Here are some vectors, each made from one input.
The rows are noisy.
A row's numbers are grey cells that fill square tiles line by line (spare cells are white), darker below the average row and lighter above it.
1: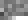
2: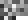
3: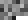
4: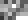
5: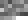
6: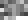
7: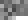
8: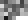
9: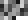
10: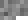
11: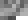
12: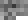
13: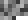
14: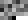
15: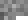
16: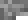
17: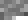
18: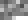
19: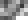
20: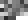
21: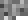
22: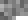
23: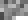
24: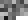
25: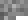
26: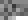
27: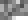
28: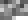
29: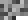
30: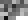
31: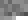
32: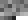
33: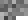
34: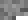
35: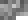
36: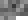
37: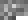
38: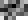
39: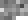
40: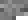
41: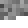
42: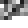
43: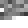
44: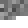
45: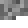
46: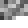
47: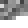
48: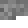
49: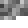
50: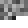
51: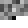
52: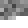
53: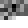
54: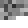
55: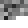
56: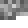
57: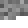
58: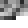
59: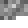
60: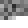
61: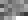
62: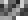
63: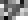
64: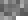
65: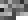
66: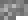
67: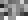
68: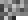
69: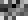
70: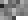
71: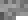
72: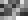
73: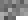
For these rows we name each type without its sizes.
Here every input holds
either a node of a tree, or four true/false values.
